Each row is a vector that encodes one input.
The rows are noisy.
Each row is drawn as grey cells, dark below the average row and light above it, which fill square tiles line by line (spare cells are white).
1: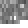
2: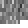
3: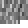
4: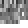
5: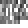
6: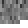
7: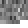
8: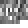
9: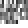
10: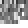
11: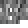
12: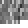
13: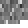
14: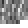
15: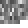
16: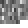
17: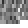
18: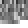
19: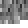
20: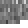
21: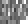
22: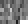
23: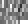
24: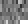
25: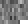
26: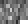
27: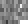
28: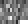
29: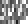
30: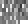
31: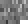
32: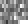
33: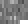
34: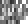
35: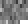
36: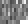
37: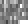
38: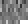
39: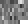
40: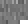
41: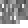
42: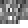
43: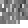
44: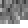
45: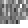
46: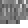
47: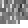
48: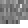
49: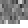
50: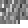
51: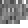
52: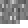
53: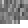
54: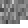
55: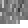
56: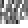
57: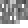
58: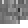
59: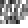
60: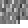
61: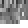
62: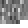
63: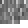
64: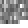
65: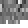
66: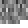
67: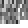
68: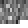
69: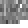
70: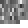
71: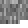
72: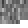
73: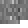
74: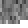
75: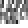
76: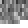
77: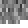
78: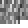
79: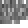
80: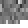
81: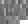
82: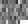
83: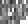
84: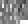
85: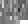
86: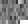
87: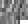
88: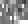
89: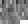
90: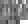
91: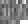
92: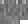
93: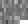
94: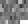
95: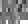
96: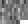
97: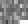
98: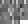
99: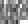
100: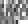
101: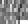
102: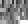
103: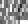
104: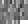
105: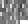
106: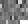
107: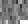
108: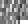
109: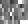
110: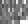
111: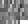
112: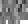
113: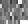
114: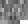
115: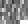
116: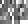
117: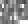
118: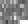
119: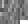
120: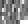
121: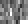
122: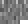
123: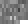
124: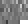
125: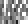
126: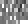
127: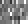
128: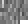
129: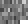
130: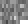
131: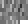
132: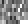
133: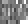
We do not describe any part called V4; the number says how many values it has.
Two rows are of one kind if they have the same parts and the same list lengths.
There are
3 kinds of row.
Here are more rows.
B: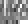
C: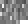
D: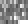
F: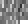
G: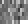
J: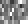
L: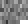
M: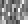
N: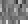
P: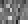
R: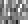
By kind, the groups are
B, C, D, F, G, L, R
J, M, N
P

